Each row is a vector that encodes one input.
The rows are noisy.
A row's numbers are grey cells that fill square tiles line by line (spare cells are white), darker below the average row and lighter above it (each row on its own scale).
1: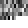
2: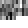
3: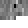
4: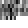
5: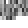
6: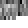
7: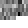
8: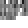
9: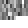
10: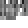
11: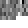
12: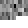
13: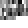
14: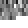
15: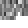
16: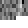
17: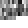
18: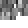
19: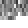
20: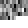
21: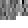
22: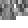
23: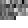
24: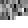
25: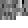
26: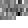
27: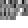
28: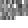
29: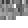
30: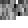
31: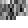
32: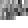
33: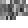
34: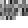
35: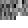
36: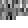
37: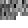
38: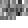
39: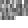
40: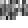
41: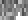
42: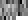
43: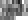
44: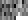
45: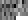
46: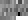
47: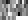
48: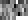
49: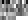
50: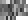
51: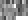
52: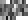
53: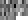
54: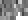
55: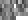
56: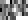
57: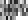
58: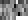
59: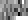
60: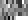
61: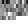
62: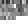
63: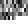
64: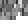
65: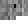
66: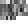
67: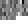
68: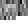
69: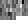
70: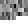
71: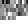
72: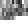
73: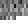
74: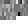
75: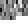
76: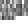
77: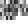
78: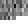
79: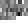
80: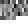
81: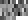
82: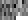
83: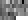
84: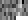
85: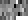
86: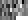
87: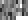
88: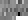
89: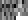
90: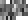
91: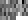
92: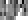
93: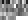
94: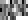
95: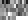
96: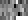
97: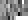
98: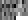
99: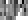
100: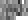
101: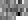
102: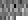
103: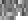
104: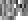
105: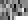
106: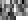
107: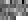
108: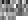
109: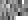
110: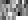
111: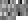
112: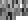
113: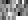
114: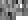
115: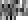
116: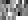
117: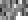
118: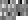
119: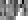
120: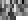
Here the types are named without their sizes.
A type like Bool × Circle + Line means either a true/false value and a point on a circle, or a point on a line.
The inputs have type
(Bool × Bool × Bool + Tree) × Tree.
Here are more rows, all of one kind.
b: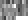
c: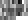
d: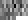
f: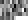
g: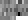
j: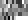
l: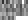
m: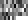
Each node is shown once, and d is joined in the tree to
m.
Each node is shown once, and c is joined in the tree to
g.
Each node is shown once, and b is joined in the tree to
j and l.
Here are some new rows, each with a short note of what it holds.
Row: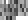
a node of each of two trees
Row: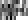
a node of each of two trees
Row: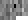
a node of a tree and three true/false values
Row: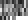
a node of a tree and three true/false values
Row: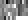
a node of a tree and three true/false values
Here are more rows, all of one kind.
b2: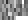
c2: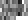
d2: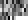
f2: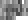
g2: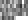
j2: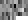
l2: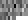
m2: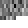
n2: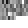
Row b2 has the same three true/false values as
j2 and n2.
